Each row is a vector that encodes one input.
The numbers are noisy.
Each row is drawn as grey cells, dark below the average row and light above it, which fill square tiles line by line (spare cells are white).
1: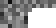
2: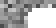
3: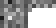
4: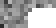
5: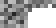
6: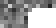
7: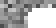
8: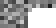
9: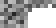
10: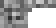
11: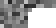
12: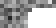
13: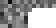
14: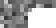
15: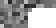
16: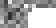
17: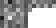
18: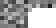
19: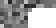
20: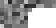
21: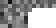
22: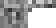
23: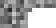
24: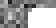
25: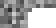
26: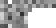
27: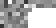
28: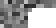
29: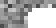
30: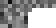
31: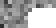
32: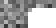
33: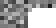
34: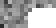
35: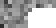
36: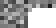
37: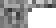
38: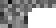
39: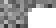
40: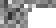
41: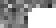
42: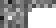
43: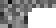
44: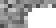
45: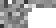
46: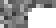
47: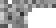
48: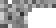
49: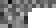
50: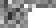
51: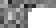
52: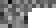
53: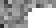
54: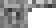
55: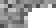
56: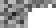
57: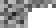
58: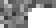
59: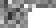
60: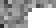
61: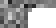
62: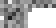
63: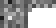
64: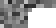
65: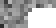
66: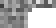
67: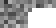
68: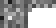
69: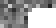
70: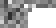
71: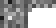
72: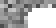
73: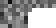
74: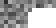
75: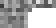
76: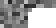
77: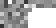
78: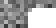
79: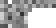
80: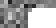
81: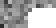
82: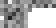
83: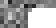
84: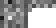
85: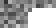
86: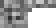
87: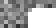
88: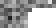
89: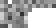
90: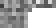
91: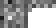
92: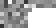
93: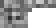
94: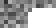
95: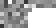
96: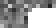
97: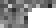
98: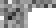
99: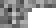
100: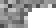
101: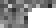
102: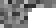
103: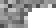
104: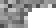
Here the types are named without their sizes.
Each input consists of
either a label, or four true/false values.
